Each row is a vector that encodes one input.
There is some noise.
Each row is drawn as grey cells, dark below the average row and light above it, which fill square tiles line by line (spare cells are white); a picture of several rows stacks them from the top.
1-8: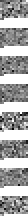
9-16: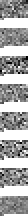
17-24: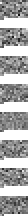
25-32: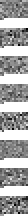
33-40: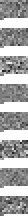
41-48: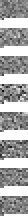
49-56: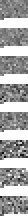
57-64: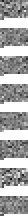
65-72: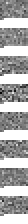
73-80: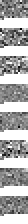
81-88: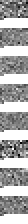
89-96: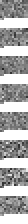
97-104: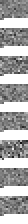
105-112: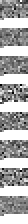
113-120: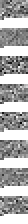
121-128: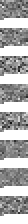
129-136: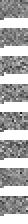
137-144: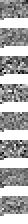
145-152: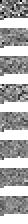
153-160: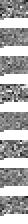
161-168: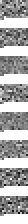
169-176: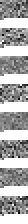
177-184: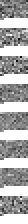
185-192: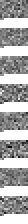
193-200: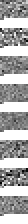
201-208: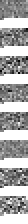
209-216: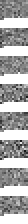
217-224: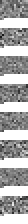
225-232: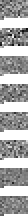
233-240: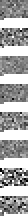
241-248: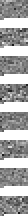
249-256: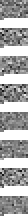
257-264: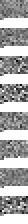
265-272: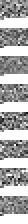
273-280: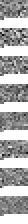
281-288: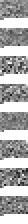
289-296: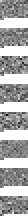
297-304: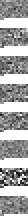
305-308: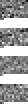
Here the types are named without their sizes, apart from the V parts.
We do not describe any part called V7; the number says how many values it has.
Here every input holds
a label and a point on a line, together with either a point on a line, or a value of V7.
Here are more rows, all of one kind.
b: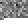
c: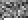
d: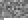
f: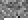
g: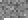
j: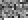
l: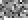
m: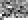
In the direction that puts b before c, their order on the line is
l, d, m, j, g, f, b, c.
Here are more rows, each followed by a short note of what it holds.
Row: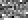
a label and a point on each of two lines
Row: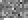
a label, a point on a line and a value of V7
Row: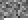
a label, a point on a line and a value of V7
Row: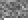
a label, a point on a line and a value of V7
